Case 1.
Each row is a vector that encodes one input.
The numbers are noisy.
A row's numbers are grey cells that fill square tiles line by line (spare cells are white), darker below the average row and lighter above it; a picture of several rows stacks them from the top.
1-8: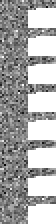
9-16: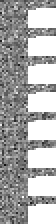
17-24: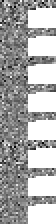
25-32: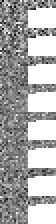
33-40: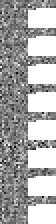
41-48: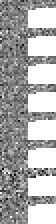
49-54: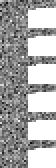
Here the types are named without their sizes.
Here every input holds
either a fixed value, or three true/false values.
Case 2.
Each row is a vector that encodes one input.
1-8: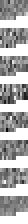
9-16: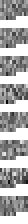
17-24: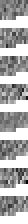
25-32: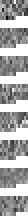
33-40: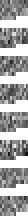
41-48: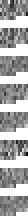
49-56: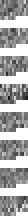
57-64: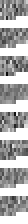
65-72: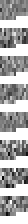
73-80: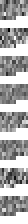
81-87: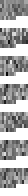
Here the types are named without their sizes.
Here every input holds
a node of a tree.
